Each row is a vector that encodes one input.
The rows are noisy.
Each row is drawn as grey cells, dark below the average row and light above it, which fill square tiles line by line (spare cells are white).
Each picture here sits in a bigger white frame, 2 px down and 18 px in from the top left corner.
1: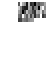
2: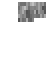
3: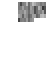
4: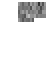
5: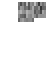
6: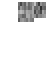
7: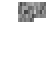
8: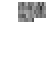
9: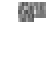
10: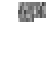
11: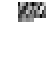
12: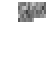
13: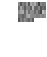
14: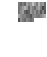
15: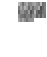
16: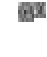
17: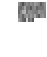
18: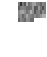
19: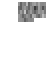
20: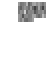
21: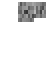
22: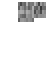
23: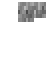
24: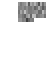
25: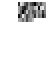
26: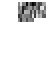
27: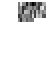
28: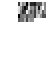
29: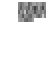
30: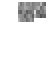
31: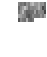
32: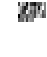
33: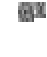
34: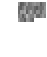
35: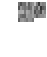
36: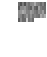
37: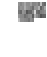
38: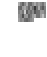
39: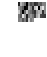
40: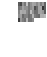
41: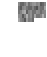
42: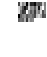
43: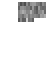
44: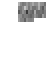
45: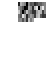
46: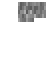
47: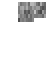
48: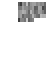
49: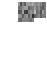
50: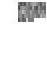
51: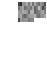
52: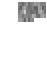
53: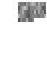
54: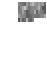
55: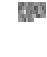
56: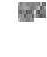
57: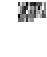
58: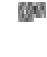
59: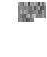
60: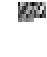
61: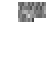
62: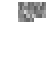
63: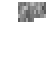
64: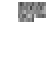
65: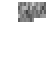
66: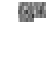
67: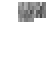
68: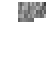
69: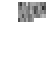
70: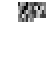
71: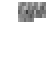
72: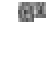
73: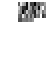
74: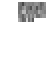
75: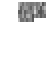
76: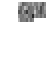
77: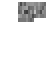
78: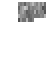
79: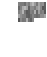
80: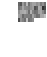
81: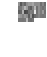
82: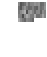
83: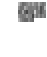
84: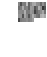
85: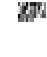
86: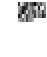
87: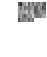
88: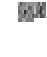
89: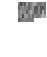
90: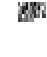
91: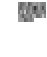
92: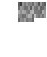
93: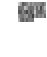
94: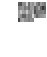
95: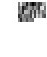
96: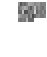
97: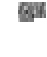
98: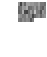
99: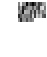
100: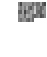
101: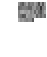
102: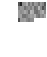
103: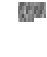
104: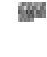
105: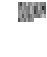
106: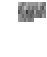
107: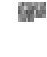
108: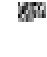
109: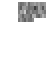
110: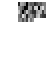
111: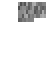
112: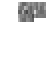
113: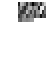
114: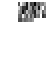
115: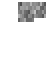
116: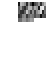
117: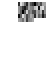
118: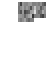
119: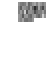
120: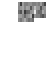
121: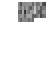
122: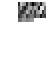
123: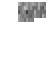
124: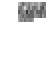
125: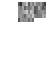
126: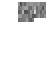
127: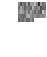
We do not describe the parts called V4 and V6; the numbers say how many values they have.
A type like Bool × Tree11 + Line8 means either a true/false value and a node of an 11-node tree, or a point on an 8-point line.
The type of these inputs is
Bool × Bool × Bool × (Line5 + V4) + V6.
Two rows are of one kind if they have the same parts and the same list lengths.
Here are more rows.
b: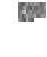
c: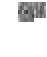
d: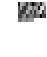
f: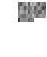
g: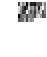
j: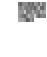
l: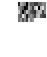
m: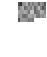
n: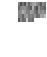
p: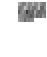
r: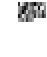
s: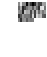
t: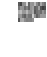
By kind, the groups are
b, c, n, p
d, g, l, r, s
f, j, m, t

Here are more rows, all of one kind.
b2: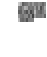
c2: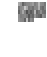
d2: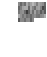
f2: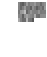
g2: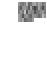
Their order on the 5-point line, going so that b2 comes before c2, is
b2, g2, d2, f2, c2.
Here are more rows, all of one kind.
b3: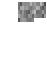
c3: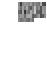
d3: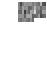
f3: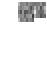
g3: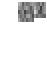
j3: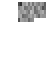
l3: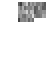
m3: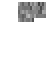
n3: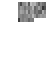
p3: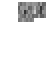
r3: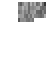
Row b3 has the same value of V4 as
f3 and j3.
